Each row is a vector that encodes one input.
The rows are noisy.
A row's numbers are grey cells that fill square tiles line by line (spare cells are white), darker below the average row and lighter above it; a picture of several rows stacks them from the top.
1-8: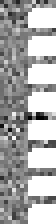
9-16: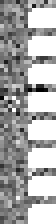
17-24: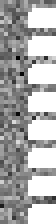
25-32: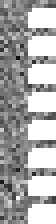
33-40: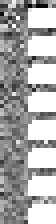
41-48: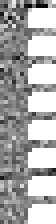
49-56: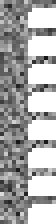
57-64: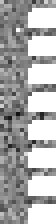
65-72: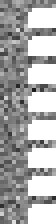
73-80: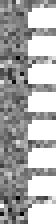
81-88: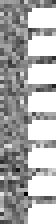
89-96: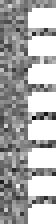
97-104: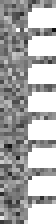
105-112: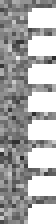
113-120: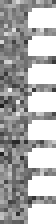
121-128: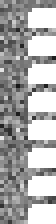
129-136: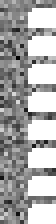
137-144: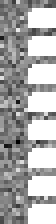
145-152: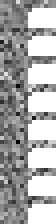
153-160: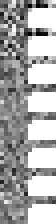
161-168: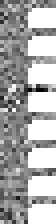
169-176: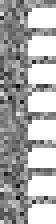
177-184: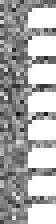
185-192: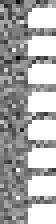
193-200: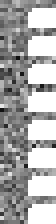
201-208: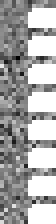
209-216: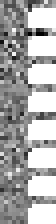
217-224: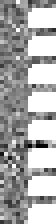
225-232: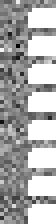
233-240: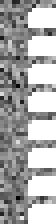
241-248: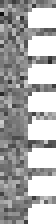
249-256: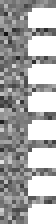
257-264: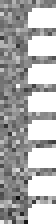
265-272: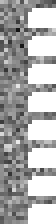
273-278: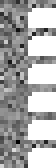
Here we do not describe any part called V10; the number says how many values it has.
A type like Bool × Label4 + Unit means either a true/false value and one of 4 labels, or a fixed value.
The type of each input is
List2(Bool × V10).
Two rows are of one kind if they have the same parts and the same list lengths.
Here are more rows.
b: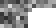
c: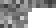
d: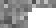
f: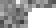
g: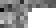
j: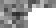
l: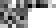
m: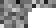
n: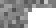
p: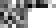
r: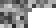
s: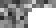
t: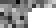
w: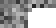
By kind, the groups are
b, m, r, s, t, w
c, d, f, g, j, n
l, p

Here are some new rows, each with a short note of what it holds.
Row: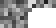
a list of one item
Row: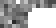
a list of two items
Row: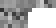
a list of two items
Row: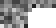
a list of one item
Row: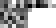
the empty list
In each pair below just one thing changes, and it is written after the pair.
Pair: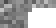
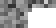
the true/false value in item 1 of the list
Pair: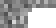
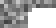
the value of V10 in item 2 of the list
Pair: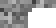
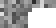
the true/false value in item 2 of the list
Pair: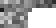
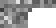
the value of V10 in item 2 of the list
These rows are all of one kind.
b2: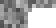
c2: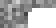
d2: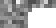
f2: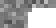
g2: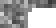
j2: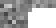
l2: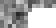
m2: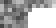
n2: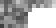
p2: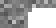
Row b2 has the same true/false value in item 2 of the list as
g2 and p2.
